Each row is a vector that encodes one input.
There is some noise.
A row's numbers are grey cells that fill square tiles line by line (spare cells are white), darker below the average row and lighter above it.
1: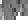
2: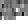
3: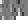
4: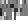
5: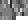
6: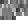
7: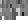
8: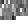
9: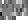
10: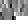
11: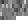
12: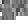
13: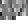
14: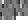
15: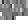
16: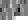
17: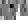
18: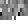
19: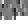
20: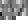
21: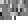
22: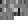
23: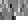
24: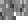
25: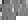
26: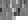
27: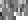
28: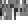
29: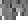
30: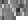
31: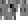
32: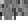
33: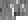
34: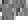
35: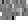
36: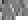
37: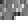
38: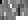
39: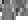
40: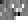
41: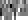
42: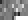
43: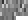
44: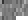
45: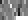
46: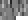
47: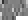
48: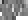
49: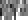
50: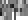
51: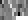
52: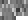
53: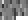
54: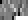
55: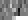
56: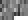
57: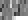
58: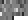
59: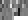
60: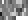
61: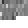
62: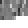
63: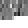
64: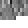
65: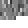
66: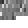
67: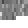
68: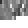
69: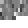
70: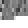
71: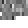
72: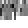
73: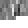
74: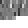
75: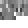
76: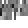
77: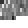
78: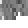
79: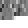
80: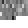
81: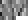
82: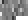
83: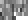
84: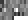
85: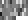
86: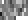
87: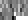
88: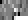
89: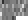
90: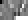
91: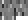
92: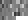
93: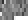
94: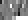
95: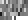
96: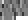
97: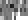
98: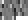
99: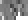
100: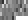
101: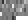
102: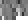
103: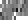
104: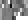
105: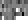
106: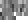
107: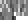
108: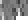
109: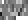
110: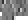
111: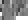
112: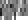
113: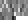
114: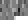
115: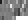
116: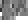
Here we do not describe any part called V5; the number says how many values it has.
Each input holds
a point on a 4-point line and a true/false value, together with either a point on a 6-point line, or a value of V5.
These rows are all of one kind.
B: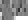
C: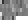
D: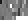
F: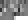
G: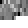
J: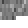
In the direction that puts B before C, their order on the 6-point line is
B, F, C, J, D, G.
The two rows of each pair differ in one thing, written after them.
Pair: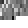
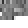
the place on the 6-point line
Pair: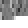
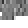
the place on the 4-point line
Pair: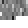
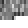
the true/false value
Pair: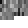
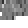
the true/false value
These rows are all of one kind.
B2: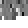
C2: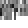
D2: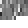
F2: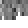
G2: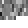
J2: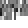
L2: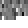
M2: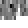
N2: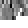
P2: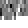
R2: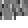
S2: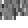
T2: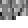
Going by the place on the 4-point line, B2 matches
D2, M2 and P2.
